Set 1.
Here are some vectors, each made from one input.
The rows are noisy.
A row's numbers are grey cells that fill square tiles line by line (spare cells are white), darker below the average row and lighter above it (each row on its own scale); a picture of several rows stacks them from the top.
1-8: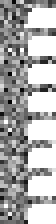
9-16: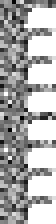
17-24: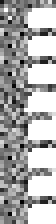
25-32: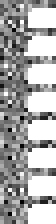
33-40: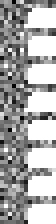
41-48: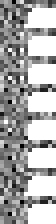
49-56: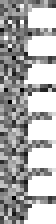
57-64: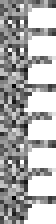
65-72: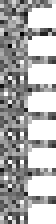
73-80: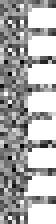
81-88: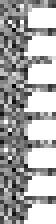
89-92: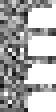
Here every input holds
one of 5 labels.
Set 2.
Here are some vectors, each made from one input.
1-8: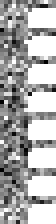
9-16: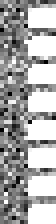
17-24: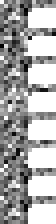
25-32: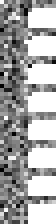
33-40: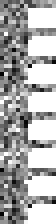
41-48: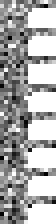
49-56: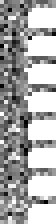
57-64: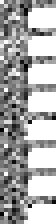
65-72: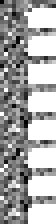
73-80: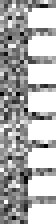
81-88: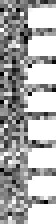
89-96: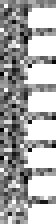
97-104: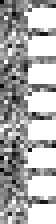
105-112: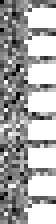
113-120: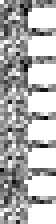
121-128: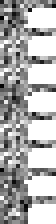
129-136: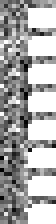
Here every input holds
a node of a 13-node tree.
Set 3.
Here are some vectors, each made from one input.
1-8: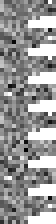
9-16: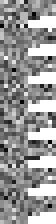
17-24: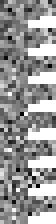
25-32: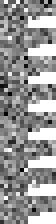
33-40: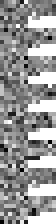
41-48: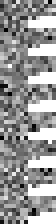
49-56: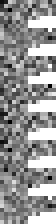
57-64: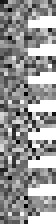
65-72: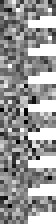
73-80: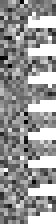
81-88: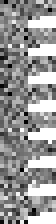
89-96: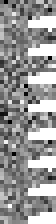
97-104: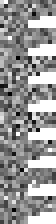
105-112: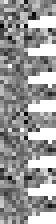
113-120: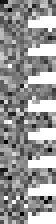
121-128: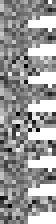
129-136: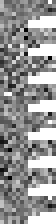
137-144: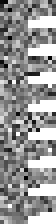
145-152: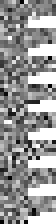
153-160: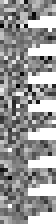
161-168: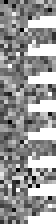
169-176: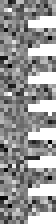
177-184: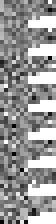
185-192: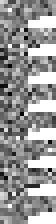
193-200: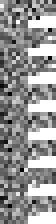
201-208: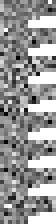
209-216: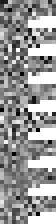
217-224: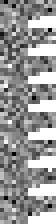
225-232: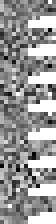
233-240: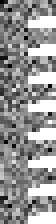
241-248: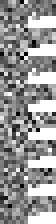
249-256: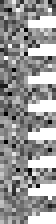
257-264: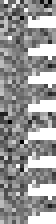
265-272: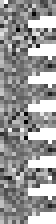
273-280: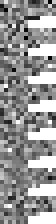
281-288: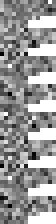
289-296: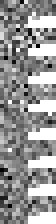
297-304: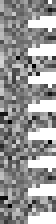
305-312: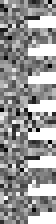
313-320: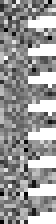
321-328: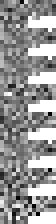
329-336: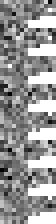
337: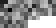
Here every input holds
either a fixed value, or four true/false values.
